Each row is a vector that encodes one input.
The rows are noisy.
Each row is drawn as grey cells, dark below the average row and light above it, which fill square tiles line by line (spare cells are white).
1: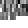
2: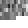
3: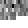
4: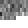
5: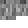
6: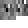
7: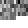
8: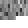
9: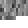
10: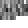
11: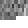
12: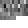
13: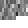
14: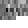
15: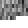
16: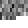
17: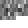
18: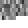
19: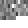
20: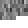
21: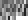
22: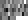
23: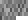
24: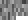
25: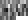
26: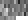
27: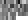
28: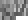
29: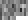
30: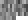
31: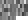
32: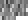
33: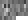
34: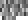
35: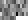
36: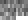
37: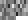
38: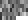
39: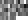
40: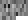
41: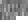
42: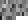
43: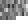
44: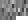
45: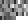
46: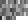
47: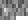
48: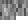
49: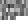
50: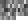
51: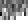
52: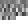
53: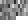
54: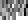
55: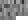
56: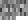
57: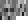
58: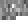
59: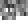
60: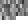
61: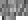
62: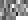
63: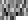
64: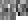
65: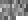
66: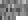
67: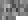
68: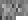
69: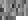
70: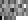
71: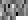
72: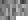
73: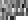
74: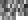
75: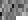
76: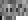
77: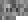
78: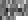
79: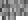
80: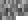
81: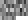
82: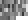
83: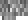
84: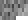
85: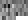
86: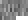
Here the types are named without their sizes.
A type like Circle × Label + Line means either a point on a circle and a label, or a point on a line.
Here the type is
Label × Line.
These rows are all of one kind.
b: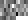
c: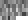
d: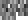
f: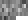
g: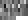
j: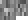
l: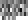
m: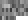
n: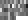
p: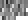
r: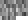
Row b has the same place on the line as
l and p.
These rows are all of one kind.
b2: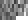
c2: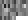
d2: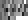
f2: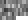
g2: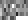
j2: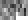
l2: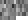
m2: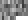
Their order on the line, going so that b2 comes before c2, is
g2, m2, b2, c2, l2, j2, f2, d2.
